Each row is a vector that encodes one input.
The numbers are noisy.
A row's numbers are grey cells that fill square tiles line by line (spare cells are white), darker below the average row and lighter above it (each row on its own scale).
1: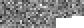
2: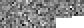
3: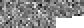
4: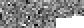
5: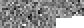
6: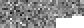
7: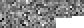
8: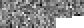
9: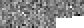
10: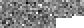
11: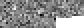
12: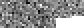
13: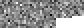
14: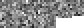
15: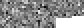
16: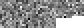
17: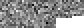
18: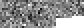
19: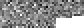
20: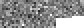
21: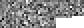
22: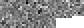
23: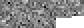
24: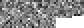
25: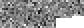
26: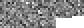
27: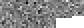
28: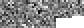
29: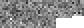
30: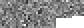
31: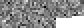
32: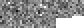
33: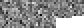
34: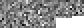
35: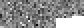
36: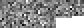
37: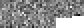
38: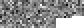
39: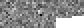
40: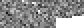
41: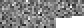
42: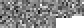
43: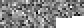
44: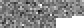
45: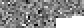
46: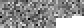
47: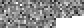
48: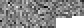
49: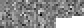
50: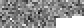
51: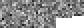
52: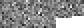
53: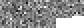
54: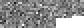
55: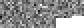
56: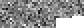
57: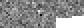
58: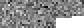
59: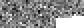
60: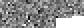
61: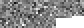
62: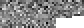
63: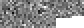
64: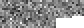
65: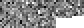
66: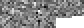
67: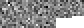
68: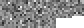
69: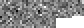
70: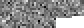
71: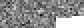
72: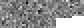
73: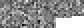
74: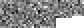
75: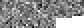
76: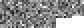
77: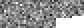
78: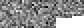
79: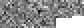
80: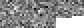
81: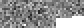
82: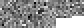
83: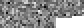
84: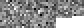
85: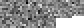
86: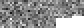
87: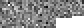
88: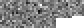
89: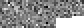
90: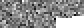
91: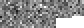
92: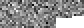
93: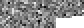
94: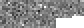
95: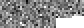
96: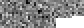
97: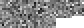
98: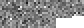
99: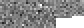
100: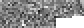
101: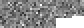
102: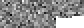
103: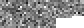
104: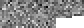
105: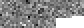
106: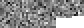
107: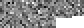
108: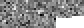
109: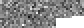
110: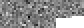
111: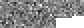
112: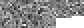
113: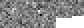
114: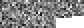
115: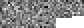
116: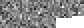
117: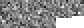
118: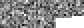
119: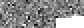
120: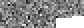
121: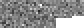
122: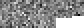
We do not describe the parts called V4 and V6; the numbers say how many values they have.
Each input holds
either a fixed value, or two labels (each one of 5), or a value of V4 and a value of V6.
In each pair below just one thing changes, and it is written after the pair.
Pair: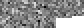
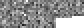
the value of V4
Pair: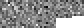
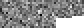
the value of V4
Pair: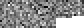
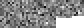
the value of V4
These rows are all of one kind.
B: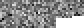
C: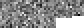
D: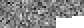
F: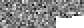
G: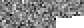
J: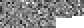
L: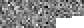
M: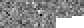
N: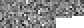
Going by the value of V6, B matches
F and G.
